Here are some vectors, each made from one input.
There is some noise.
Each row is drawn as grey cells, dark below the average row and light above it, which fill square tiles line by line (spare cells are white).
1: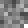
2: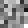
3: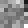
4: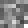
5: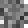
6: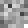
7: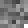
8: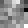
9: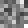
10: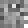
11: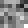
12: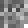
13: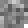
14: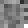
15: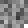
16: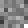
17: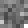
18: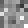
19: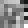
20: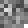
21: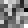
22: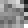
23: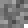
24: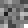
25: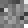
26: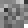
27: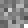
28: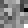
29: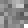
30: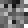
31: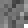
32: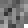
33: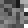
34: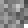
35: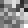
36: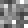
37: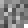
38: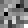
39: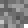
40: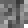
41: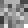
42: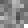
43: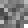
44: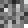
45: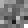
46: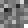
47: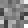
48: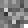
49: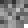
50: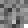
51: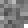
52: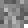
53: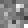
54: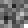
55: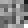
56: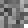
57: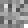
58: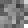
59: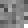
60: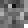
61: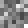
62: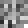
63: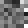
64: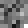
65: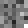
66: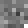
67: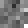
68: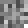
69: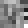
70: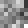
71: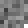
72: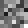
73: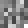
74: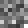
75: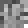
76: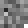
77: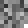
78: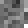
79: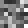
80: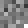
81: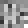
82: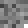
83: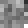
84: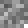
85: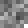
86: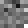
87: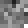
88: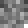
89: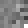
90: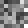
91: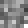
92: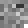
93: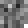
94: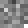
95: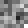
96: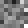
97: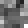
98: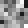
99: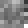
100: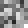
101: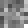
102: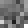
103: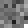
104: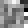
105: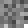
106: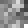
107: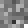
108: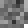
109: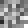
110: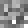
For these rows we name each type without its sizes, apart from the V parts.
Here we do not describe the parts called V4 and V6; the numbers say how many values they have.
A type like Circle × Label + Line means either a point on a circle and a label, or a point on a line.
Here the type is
Bool × Label × V4 × V6.
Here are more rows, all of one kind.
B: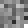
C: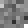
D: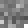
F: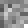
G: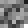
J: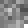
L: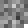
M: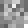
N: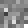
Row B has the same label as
C, G and N.
